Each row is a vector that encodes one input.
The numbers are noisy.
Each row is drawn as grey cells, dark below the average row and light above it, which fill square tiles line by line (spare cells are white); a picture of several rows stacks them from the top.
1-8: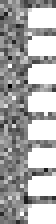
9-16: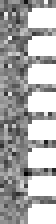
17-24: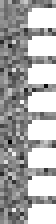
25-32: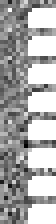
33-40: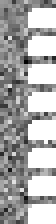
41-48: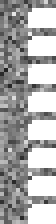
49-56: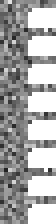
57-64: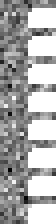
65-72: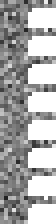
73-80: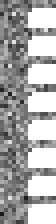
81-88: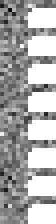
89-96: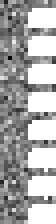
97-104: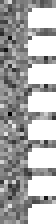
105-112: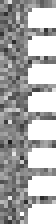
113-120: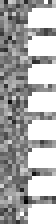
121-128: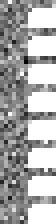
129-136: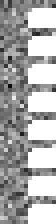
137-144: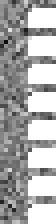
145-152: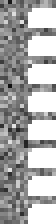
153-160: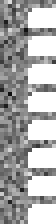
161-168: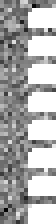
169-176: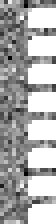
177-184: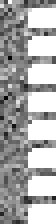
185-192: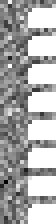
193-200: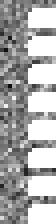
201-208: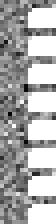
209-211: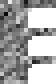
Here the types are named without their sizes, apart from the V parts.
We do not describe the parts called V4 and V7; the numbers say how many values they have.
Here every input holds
a point on a line, a true/false value, a value of V4 and a value of V7, together with either a point on a circle, or a fixed value.
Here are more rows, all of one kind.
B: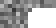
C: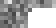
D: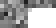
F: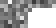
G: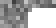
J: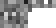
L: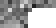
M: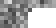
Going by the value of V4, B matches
D and L.
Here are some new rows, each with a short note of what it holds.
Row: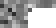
a point on a circle, a point on a line, a true/false value, a value of V4 and a value of V7
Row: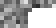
a point on a line, a true/false value, a value of V4 and a value of V7
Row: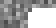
a point on a line, a true/false value, a value of V4 and a value of V7
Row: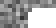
a point on a line, a true/false value, a value of V4 and a value of V7
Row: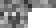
a point on a line, a true/false value, a value of V4 and a value of V7
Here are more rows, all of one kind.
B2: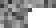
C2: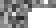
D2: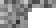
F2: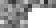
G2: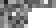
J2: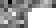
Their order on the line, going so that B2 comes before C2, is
B2, F2, J2, G2, C2, D2.
